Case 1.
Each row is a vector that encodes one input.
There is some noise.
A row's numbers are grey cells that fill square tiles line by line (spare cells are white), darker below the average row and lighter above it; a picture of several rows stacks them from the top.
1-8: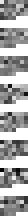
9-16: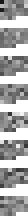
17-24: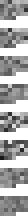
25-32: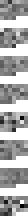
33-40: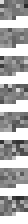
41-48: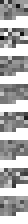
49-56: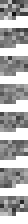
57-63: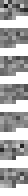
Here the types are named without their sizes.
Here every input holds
a point on each of two lines and a true/false value.
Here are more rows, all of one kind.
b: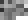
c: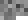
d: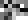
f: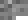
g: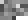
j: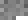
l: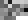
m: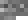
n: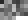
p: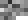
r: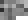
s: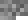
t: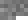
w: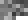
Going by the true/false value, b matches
f, g, l and r.
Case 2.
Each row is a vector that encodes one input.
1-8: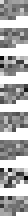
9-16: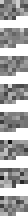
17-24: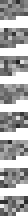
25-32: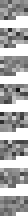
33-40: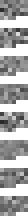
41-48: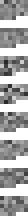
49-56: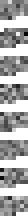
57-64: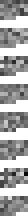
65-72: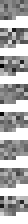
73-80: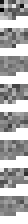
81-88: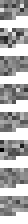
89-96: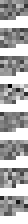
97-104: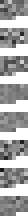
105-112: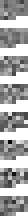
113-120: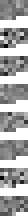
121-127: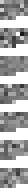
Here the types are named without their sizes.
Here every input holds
a point on a line and a true/false value.
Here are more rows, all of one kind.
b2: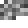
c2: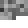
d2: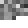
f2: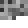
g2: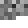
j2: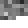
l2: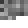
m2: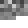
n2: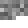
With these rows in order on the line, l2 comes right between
f2 and m2.
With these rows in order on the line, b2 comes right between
j2 and n2.
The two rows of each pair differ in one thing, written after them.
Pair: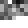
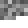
the place on the line
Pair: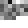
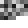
the true/false value
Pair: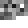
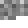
the place on the line
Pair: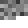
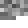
the true/false value
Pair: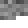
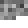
the place on the line
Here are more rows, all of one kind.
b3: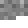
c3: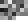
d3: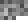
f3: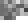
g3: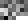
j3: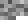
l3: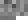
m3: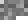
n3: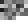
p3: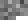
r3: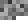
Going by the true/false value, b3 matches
j3, m3 and r3.
